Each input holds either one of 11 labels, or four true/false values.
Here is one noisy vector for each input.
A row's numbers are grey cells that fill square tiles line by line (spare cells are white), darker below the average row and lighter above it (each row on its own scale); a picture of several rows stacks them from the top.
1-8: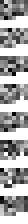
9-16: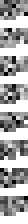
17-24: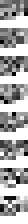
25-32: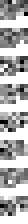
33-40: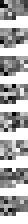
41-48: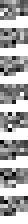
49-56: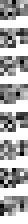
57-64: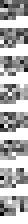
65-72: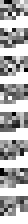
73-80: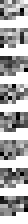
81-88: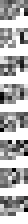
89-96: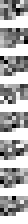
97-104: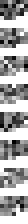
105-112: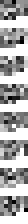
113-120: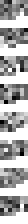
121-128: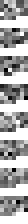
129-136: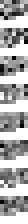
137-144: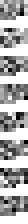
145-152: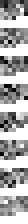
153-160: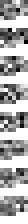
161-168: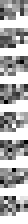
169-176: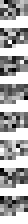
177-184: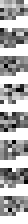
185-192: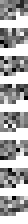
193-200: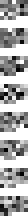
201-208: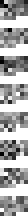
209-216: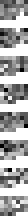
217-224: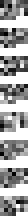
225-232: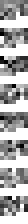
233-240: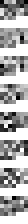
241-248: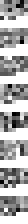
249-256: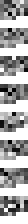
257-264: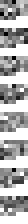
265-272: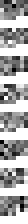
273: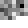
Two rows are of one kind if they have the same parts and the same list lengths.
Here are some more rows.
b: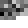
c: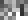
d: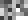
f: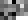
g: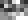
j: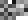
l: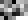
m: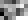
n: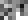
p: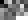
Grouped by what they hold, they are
b, f, g, j, l, m, p
c, d, n

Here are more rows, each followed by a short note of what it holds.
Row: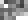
one of 11 labels
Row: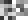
one of 11 labels
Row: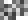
one of 11 labels
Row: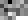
four true/false values
